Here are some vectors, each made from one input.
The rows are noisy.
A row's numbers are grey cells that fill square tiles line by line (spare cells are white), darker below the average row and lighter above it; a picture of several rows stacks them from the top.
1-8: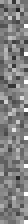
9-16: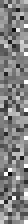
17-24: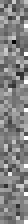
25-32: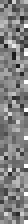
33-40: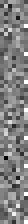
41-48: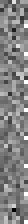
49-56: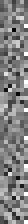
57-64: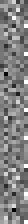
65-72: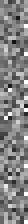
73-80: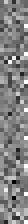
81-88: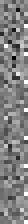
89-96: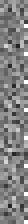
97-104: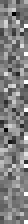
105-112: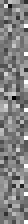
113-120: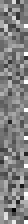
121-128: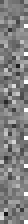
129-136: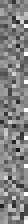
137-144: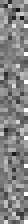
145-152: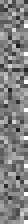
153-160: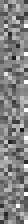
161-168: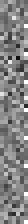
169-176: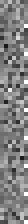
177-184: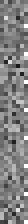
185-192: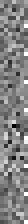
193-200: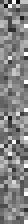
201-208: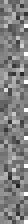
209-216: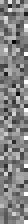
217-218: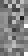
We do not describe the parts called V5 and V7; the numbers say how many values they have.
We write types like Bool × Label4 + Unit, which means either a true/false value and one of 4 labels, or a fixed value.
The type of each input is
Bool × Line4 + (Line6 + V7) × V5.
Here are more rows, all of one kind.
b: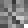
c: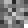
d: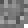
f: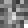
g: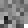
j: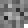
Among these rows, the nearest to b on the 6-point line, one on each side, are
d and j.
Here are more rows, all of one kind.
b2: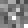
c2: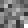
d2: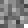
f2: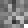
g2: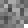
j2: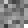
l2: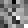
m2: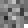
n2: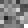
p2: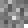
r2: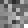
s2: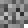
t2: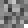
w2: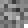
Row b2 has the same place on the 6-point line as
j2, p2 and r2.
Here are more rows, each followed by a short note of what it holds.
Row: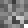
a point on a 6-point line and a value of V5
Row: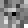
a point on a 4-point line and a true/false value
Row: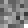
a value of V5 and a value of V7
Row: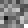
a point on a 6-point line and a value of V5
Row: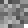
a value of V5 and a value of V7
